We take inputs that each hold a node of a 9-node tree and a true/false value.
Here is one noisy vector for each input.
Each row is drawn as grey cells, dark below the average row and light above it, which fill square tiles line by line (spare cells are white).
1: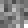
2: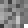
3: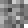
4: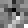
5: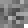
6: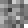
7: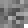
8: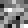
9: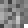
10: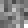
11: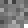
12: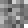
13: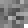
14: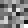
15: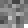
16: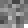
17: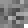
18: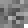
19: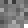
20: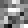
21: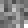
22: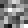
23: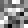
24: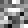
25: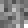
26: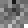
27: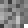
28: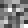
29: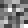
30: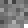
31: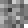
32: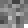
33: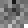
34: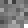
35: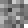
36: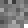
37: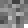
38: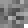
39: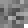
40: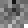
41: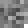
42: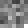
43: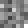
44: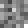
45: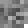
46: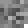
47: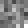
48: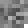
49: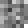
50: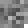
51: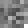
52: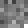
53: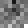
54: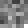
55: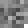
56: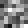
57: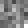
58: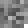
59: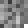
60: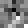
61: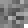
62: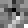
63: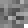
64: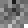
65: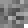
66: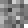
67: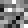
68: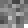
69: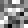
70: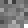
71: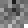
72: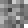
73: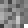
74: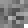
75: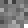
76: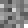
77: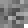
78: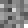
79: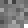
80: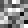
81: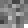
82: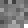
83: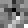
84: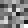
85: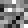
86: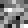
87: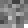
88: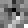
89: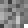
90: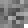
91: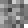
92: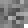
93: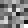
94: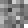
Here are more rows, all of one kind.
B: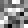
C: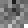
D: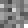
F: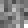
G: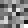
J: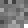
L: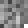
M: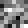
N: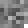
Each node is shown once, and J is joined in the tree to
C, F and M.
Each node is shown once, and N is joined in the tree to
M.
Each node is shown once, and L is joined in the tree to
D.
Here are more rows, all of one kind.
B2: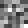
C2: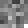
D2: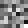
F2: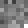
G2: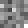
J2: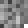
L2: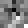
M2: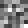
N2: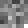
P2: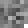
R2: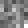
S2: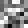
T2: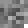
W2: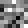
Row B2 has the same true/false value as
D2, M2, S2 and W2.
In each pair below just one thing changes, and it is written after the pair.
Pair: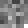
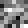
the true/false value
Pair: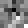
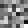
the true/false value
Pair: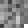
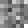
the node of the tree
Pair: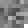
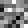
the true/false value
